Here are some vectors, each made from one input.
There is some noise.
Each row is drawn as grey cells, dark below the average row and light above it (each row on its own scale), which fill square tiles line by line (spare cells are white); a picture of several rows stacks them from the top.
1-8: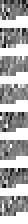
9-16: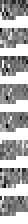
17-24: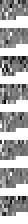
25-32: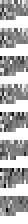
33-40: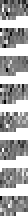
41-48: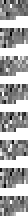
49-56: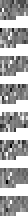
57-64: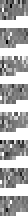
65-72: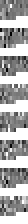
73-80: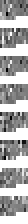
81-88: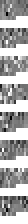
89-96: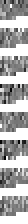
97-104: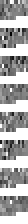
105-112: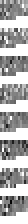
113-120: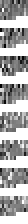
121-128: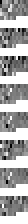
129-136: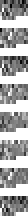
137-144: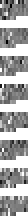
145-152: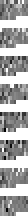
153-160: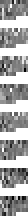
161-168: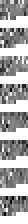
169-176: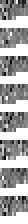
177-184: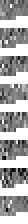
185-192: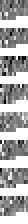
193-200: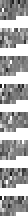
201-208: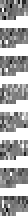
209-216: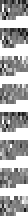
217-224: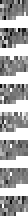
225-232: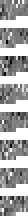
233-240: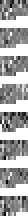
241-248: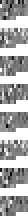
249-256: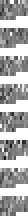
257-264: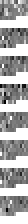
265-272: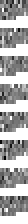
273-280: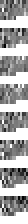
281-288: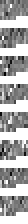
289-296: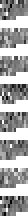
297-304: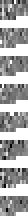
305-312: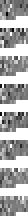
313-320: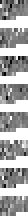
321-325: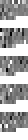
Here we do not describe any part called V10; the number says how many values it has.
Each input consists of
either two labels (each one of 5), or a true/false value and a value of V10.
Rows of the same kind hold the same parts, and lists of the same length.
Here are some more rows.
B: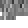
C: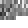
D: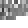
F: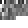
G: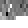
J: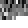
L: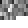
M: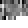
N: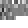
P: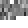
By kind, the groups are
B, F, G, J, L, M
C, D, N, P

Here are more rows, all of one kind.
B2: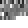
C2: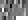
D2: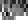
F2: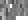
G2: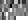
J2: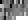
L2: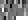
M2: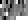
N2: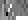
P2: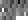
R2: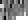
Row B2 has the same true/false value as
F2 and N2.
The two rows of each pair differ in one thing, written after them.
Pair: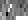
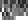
the true/false value
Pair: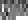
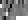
the value of V10
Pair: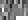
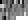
the value of V10
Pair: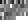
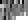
the true/false value
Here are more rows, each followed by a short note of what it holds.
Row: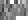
two labels (each one of 5)
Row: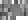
two labels (each one of 5)
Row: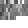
two labels (each one of 5)
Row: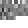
two labels (each one of 5)
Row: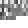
two labels (each one of 5)
